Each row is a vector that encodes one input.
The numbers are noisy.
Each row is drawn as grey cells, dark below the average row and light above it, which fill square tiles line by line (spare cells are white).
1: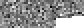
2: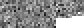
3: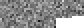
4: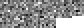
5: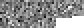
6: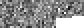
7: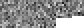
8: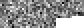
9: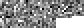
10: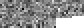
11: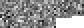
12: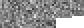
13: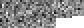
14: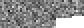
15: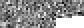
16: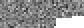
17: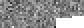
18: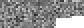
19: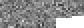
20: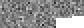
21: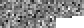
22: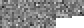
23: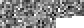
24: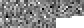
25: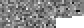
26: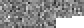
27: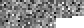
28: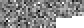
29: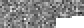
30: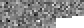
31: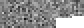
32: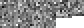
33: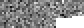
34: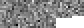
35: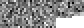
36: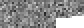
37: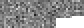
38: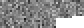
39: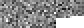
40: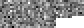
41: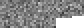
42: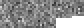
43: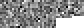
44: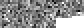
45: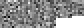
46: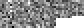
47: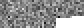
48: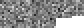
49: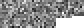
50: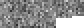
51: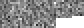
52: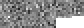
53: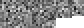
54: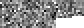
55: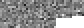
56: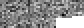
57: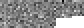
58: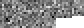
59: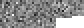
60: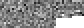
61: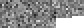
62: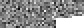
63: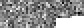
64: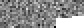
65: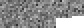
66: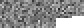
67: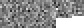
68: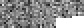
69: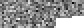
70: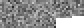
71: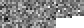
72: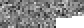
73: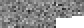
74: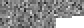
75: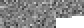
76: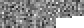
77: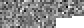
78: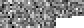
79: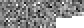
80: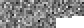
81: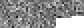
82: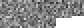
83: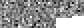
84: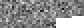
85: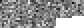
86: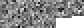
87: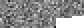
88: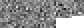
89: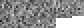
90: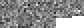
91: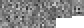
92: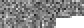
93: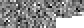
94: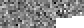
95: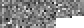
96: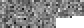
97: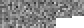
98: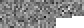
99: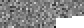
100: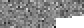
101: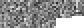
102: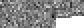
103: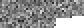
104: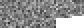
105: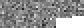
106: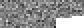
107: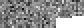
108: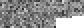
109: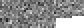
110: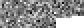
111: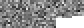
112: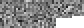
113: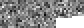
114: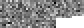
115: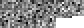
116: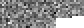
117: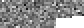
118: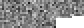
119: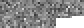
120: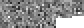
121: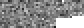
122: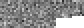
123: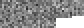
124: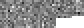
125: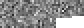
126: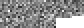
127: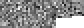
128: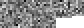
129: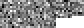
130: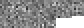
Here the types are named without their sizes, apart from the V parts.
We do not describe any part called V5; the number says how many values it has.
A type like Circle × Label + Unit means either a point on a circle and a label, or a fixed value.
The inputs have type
Bool × ((Circle + Unit) × (Line + V5) + Label).
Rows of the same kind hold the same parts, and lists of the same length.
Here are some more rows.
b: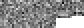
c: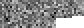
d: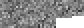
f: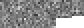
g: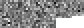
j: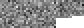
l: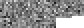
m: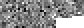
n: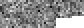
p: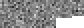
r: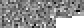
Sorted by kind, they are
b, d, f
c, j
g, l, n, r
m
p

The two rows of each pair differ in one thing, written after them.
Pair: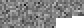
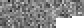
the true/false value
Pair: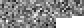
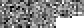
the place on the circle
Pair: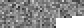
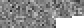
the place on the line
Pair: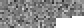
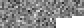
the true/false value
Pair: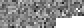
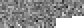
the place on the line
